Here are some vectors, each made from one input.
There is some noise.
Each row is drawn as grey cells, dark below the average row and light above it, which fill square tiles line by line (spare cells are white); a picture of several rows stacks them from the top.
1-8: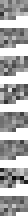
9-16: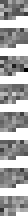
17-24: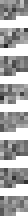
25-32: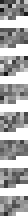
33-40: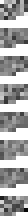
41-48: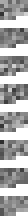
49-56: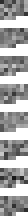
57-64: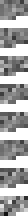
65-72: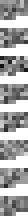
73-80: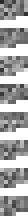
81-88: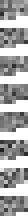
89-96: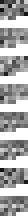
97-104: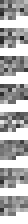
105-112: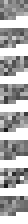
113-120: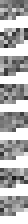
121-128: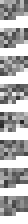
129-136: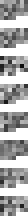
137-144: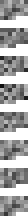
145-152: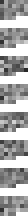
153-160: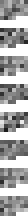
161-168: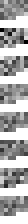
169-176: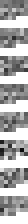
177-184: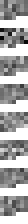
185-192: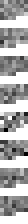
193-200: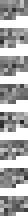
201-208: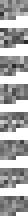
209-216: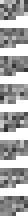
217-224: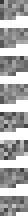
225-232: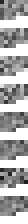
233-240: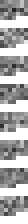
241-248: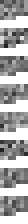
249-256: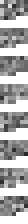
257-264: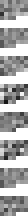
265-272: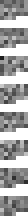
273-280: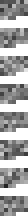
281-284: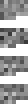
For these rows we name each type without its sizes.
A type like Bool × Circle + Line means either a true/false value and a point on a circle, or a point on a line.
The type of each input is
Bool × Bool × Bool.
